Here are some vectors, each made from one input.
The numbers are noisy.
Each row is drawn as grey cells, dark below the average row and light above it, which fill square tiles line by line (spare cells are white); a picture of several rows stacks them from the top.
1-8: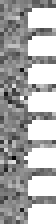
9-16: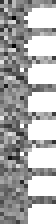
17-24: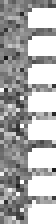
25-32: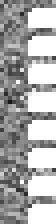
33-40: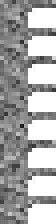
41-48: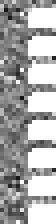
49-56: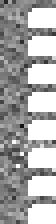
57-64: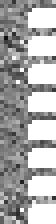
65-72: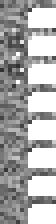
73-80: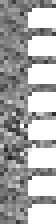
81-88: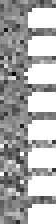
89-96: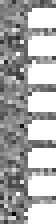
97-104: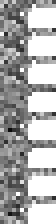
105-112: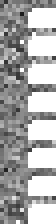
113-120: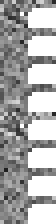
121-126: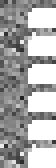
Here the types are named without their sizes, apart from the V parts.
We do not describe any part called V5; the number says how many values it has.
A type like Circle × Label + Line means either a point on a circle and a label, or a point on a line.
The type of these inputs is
Bool × Bool × Bool × Bool × V5 + List(Line).
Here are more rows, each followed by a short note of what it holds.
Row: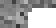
four true/false values and a value of V5
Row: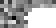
the empty list
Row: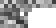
a list of three items
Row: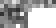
a list of one item
